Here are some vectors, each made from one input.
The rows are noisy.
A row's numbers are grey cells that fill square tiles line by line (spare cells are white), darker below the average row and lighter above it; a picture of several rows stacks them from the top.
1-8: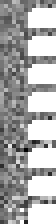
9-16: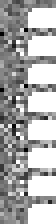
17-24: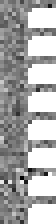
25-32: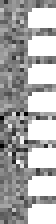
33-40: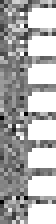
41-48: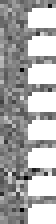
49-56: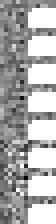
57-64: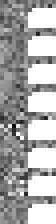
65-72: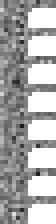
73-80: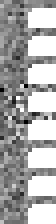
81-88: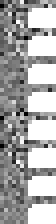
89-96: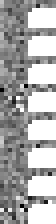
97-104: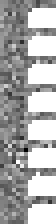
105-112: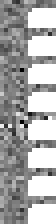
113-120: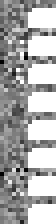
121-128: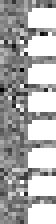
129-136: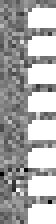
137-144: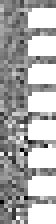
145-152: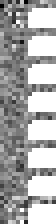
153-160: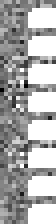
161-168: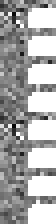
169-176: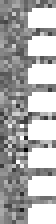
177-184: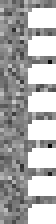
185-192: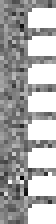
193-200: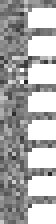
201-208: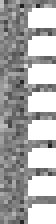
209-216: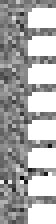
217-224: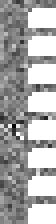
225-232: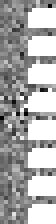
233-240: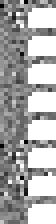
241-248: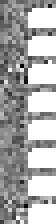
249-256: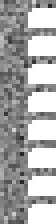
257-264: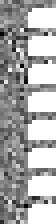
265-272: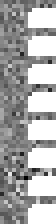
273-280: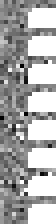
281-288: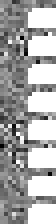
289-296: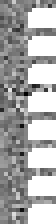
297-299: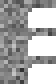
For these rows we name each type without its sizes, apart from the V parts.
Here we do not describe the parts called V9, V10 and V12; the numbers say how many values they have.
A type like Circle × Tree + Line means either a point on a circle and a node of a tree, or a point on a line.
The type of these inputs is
(Bool × V12 + Unit) × Line × V9 × V10 + Tree.
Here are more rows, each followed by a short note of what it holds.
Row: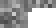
a point on a line, a value of V9 and a value of V10
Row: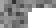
a point on a line, a true/false value, a value of V9, a value of V10 and a value of V12
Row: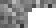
a point on a line, a value of V9 and a value of V10
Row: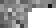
a point on a line, a value of V9 and a value of V10
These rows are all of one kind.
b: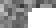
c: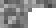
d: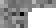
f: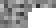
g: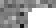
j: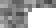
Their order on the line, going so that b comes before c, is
f, g, b, d, j, c.
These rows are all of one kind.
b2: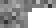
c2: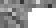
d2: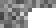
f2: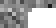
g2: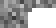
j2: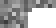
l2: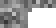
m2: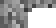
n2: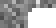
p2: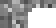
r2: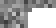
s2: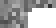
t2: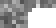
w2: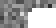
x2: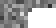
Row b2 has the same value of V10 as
j2, l2, r2 and s2.
